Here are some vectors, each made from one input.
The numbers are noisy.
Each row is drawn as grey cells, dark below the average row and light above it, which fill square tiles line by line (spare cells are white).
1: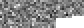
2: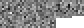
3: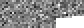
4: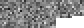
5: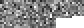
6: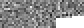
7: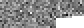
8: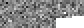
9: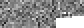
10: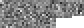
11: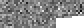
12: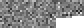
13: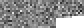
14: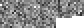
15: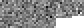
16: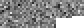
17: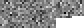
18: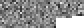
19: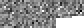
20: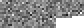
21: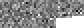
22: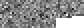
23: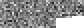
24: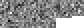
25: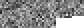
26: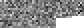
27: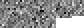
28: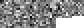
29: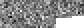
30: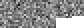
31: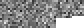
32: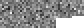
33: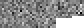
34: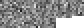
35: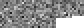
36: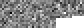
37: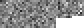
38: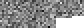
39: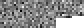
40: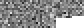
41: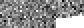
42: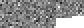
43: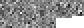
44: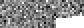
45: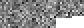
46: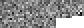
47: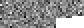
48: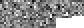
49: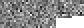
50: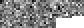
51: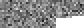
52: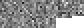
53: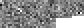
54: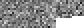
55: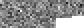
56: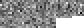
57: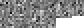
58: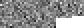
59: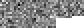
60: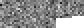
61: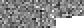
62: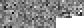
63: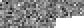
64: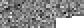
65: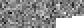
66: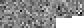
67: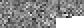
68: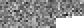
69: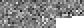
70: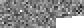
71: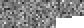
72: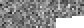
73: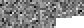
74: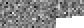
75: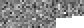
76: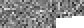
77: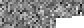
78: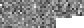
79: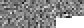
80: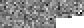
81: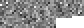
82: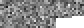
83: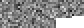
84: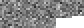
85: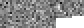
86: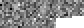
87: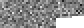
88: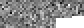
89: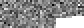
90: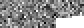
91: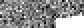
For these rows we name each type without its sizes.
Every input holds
a true/false value, together with a list of points on a line.
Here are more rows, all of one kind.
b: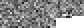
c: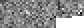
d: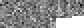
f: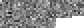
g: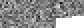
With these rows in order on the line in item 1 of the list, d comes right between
b and f.
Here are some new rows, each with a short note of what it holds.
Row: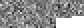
a true/false value, together with a list of one item
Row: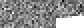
a true/false value, together with a list of one item
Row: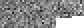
a true/false value, together with a list of two items
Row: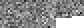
a true/false value, together with a list of two items
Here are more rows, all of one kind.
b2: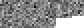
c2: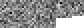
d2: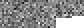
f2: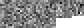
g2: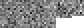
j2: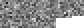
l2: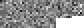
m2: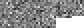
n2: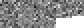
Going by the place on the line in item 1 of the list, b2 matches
g2 and n2.
